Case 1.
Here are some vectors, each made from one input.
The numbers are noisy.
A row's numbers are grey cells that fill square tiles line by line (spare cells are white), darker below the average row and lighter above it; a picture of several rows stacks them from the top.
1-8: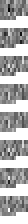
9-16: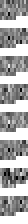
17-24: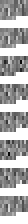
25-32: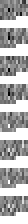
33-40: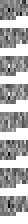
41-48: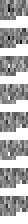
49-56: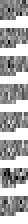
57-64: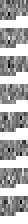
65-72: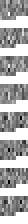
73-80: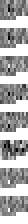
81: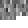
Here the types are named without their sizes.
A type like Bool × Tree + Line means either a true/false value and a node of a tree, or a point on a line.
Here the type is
Circle + Unit.
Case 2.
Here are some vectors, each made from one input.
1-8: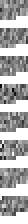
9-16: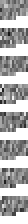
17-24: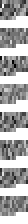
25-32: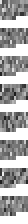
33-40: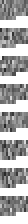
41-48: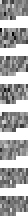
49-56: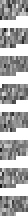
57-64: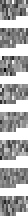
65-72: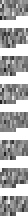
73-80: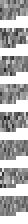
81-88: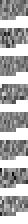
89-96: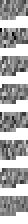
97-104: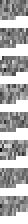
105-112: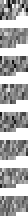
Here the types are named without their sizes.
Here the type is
Tree.
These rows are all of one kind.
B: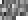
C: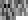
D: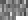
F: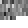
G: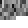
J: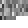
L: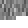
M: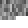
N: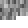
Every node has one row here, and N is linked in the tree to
J and L.
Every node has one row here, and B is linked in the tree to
F.
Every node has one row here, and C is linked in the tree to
D.
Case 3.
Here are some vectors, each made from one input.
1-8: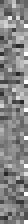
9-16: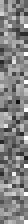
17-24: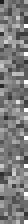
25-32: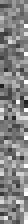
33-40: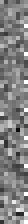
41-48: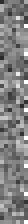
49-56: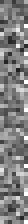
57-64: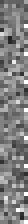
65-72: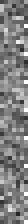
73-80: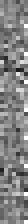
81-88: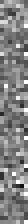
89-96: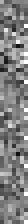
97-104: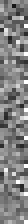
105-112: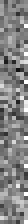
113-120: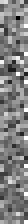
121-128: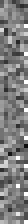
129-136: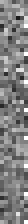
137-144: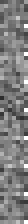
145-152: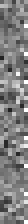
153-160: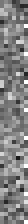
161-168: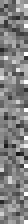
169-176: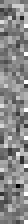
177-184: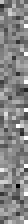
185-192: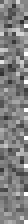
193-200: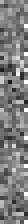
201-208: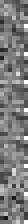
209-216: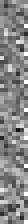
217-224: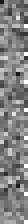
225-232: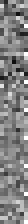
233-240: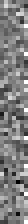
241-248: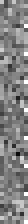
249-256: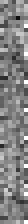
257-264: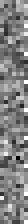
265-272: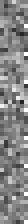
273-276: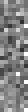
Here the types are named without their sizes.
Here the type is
Bool × Bool × Bool × Bool.
